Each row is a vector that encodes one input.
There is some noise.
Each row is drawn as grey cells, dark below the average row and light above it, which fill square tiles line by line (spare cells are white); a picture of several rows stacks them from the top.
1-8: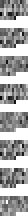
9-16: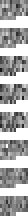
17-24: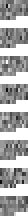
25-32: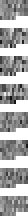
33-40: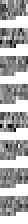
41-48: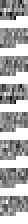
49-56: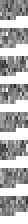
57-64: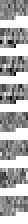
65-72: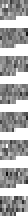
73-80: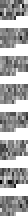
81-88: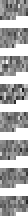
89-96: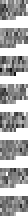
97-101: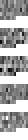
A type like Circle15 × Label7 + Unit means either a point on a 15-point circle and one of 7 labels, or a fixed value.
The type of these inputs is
Line5 + List3(Line4).
